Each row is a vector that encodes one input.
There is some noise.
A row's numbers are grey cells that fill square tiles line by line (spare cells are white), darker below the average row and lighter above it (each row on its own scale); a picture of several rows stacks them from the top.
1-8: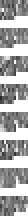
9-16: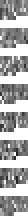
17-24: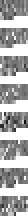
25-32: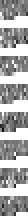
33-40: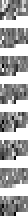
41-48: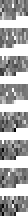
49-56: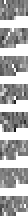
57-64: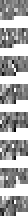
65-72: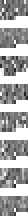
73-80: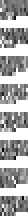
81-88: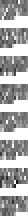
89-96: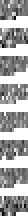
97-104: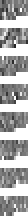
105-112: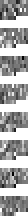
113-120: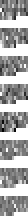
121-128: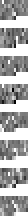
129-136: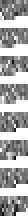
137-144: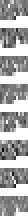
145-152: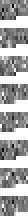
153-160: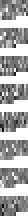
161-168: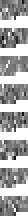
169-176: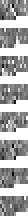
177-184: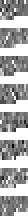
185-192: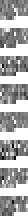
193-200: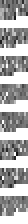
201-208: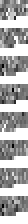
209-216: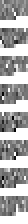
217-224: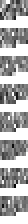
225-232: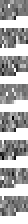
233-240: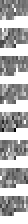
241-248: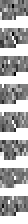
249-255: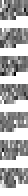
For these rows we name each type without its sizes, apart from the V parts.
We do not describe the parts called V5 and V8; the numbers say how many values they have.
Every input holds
either a value of V5 and a value of V8, or a list of points on a circle.
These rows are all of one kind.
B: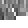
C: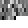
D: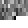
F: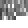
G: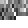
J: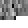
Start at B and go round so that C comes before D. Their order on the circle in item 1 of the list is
B, G, C, J, D, F.
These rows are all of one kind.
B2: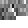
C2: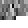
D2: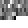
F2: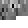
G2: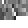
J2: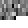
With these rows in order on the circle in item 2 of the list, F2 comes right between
C2 and G2.
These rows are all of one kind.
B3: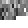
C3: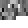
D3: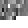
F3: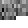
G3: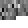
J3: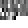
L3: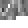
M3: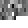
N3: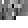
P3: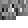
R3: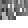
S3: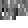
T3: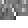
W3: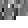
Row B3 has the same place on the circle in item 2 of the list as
C3, G3 and M3.
